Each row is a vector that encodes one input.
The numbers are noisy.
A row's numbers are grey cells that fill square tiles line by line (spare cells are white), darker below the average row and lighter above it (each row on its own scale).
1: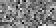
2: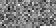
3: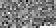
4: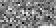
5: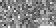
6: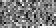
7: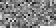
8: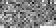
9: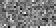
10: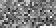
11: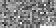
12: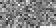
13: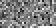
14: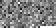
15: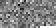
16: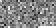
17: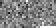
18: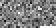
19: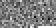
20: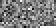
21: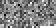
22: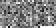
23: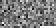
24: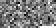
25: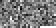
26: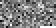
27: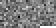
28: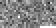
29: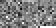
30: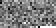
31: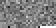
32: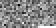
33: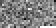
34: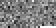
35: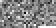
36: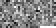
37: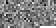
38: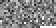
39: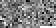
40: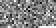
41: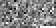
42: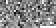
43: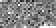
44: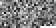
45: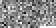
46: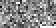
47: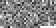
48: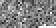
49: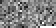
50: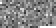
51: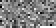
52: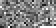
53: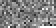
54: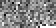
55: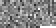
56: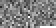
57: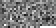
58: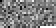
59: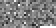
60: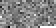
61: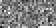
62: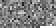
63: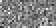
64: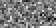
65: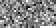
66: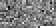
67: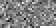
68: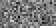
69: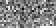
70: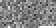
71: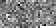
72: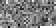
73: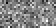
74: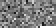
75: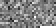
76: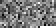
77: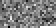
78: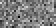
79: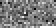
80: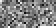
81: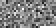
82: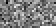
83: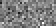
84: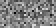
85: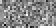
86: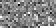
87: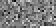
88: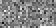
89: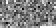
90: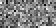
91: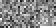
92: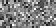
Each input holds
a point on a 4-point line, together with either one of 4 labels, or a point on a 5-point line.
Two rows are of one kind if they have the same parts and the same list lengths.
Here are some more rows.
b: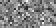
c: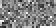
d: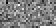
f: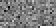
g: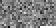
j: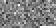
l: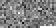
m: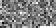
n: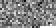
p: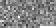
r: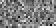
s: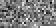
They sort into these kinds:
b, c, d, j, l, m, n, p
f, g, r, s

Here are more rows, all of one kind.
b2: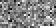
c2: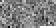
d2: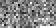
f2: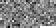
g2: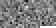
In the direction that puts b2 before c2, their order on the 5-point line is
g2, f2, d2, b2, c2.
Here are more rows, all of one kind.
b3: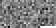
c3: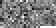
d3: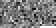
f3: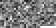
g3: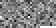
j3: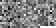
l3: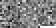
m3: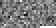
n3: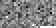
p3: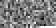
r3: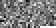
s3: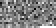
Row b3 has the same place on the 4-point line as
c3, d3, m3 and s3.
